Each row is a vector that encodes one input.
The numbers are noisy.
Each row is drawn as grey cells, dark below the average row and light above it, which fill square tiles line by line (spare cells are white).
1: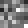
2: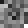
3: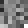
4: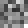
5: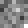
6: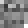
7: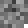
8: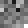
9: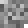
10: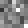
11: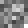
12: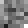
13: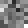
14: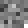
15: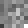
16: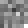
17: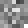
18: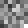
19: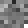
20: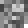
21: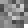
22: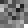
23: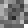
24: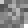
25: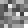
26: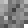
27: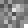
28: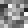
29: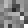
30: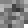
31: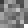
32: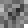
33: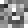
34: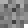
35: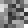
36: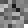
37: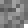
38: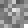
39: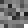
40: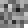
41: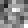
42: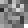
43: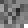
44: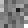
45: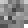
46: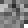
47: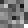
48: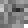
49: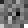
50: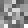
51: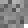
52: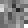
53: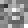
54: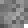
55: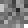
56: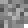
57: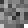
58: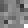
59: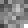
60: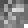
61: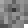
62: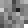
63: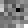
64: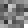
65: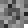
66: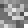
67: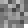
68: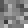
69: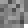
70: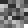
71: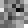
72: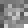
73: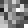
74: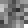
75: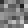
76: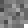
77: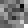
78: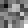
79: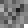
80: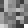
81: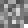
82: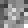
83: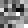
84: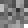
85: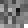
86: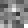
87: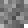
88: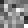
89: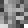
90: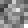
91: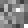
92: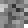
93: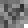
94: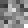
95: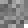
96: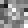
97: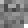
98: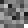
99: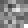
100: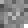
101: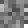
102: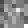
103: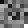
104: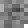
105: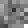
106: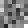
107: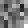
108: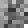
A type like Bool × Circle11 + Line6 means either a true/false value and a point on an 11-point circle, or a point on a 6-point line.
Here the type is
Line7 × List2(Line5).
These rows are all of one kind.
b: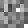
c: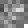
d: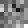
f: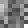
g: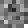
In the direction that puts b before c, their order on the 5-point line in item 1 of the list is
f, d, b, c, g.
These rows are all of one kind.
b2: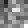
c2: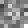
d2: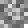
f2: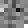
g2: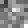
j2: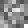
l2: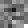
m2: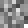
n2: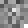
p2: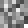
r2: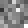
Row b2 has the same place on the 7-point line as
g2, j2 and n2.
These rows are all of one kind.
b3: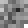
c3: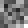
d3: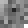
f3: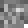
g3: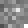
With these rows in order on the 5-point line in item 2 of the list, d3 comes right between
b3 and c3.
